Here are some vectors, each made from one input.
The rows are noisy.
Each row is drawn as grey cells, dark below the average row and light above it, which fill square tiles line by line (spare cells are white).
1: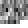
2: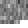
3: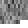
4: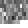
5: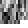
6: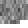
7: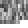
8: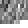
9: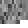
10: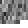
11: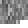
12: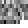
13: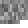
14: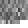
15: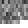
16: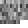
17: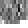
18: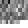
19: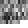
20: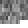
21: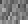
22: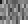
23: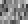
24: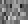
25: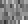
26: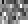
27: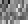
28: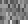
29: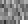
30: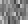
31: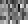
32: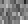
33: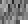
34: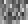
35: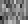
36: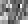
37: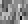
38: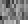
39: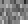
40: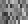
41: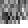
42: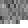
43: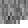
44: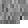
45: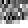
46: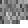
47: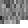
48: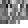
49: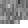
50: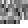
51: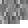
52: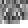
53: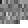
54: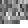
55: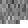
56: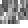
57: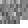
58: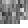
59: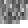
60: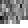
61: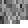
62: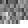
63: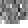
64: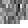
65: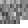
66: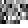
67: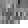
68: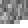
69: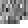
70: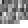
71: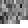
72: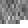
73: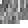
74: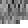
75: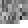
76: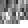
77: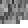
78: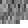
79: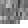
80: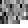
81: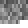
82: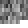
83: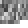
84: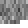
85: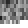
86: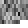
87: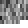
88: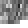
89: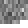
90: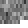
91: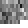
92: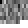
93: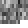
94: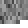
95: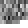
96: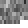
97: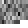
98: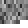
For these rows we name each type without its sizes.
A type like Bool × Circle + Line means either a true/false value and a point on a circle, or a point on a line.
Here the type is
Label + Line.
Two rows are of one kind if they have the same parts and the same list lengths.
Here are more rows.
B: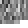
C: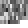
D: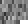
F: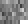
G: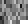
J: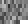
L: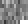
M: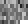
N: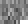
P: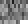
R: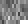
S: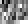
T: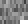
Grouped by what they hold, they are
B, C, F, L, M, N, S, T
D, G, J, P, R

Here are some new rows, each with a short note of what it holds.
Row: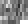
a label
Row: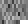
a point on a line
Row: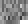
a label
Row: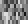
a point on a line
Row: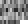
a label
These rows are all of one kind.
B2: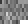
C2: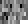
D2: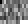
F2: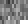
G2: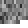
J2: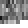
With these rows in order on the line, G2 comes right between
B2 and J2.
